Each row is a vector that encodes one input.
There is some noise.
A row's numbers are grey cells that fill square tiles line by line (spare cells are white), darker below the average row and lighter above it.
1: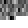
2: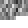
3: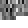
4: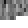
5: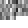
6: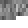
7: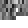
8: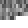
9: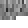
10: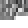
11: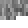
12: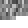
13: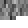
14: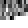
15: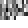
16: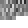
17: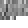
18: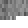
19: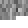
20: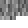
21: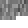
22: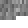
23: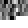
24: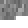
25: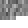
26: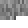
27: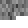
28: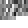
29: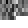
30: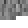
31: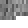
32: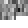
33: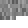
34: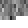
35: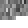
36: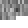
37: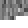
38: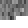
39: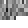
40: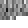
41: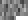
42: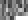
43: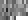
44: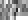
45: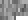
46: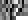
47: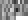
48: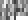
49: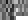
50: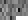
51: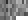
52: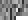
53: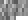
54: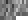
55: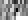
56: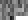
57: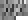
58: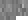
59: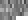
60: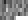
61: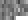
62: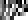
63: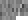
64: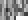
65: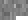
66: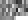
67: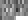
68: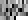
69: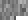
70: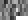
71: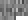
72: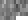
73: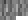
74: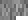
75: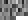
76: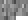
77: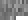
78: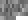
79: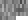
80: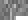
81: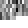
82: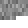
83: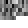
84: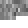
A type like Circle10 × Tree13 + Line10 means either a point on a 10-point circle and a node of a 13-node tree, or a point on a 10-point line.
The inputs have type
Label6 × (Label6 + Line5).
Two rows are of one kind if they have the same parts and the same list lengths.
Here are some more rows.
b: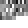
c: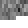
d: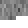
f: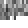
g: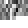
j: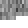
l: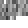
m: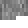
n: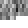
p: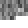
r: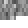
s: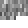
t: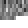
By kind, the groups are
b, c, d, j, m, n, s
f, g, l, p, r, t

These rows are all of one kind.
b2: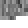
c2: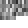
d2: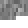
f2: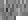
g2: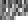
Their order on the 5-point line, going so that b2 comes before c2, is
b2, f2, c2, d2, g2.
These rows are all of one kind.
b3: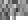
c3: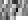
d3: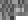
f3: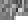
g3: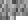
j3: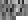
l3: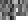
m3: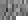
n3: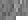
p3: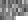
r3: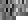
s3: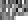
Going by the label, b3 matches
l3 and n3.
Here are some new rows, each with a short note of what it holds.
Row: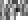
two labels (each one of 6)
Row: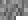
two labels (each one of 6)
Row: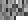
two labels (each one of 6)
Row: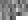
one of 6 labels and a point on a 5-point line
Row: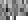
one of 6 labels and a point on a 5-point line
